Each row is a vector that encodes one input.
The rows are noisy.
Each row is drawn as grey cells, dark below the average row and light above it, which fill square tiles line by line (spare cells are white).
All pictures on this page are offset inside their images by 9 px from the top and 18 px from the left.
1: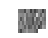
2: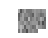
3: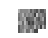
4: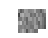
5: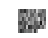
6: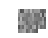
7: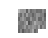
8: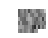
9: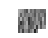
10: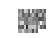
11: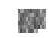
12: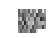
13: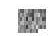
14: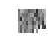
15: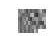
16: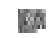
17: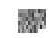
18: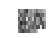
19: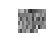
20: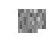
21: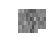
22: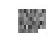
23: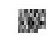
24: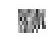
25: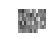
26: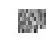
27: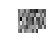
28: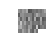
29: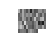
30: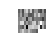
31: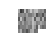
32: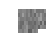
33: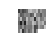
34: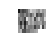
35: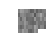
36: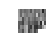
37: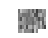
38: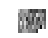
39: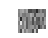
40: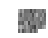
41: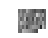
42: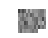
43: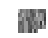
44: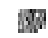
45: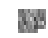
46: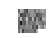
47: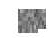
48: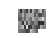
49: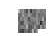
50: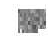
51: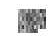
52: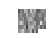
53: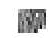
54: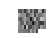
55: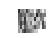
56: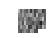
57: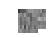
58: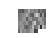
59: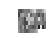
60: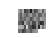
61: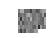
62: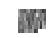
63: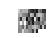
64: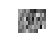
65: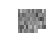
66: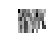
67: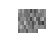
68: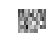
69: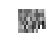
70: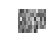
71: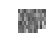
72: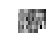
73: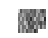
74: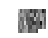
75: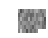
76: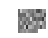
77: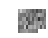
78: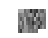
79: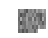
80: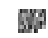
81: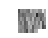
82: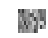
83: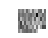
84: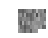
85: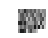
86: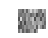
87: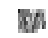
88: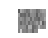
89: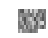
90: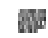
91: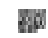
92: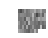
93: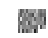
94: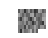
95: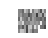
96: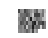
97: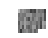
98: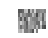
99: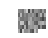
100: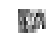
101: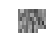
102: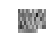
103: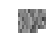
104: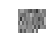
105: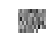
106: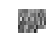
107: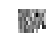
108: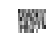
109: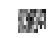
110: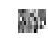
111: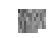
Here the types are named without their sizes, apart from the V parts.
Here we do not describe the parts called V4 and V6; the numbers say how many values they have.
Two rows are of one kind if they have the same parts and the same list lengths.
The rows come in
2 kinds.
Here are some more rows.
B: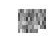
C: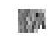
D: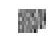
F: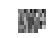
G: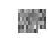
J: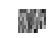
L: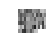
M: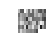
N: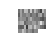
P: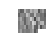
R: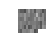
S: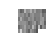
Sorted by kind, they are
B, C, D, F, L, M, N, P, S
G, J, R

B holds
a point on a line, three true/false values, a value of V4 and a value of V6.
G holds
a point on a line, a value of V4 and a value of V6.
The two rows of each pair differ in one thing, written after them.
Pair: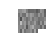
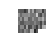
the value of V4
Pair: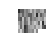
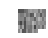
the value of V6
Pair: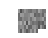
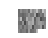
the value of V4
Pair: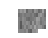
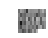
one of the three true/false values
